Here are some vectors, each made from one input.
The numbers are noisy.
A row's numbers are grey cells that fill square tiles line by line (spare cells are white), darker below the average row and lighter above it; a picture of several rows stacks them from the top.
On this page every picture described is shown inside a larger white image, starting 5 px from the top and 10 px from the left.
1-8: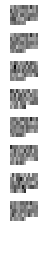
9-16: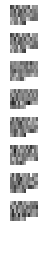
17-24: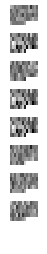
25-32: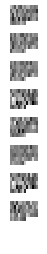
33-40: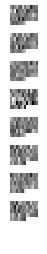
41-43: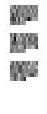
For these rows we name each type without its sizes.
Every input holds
a list of points on a line.
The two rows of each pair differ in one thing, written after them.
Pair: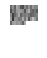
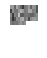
the place on the line in item 1 of the list
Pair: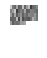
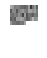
the place on the line in item 1 of the list
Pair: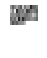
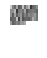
the place on the line in item 2 of the list
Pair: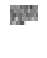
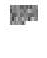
the place on the line in item 2 of the list
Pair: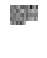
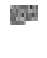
the place on the line in item 2 of the list
